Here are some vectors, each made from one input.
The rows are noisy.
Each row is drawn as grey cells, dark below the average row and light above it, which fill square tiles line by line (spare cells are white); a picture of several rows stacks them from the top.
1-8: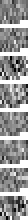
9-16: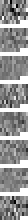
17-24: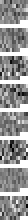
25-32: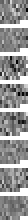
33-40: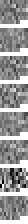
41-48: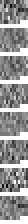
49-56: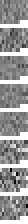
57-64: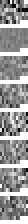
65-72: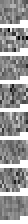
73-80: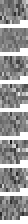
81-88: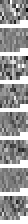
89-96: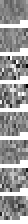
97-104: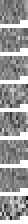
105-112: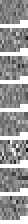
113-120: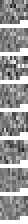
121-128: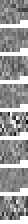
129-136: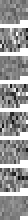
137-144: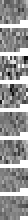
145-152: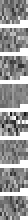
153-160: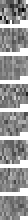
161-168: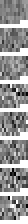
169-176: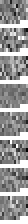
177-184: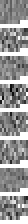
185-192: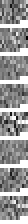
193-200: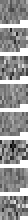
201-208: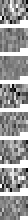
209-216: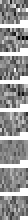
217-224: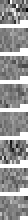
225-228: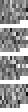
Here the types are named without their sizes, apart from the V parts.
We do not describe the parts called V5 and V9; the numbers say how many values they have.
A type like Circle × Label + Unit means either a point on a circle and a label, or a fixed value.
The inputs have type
Bool × List(V5) × V9 + Line × Tree.
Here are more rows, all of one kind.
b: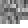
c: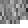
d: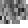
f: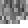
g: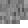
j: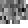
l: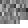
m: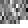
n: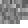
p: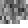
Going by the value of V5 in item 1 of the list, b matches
c, d, n and p.
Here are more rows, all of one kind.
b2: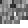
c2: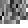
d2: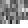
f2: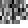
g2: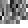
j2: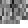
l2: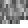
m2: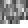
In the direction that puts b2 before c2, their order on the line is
b2, c2, g2, d2, j2, l2, m2, f2.
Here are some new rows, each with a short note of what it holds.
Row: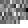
a true/false value and a value of V9, together with a list of one item
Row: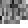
a point on a line and a node of a tree
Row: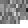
a true/false value and a value of V9, together with a list of one item
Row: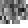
a true/false value and a value of V9, together with a list of one item
